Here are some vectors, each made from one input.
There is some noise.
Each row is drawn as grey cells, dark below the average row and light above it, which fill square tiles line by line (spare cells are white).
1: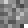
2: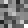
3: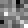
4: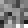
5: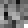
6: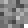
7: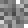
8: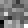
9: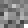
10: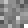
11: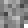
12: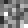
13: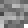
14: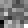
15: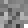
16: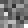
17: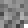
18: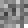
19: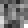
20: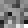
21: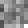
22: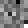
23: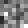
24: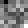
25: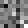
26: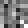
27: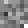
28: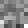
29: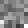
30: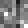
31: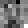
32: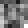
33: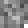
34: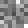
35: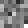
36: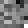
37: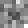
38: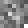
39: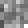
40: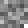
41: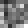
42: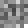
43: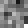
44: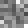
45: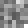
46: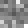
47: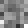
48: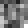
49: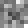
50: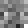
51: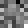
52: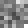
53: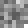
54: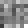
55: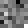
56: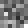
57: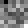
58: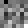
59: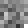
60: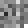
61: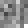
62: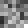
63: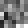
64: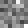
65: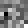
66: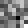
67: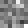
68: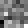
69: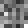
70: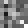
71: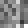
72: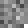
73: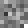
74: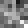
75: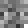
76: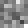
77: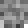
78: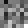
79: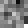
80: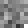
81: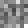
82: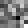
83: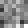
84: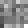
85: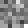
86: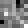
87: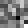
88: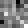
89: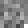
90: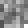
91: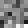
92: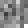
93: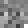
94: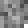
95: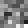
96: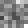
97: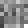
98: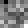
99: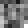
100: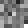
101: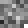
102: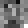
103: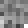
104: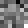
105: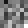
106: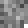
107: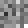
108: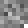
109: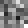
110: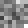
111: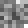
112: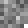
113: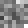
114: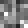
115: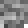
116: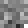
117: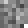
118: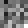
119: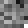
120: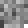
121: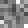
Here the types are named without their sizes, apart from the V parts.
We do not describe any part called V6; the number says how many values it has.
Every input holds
three true/false values, together with either a point on a line, or a value of V6.
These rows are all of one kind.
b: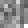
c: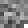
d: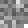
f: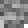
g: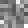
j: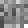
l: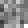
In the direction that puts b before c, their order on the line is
g, j, d, b, l, f, c.
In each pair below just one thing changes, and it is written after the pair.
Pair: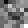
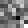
the value of V6
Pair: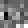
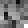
one of the three true/false values
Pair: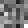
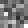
one of the three true/false values
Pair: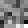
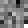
one of the three true/false values
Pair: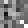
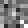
one of the three true/false values
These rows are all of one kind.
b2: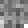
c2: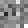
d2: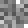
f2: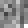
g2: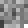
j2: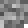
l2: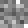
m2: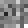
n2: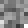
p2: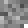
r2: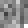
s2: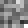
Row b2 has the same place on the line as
f2, p2 and r2.
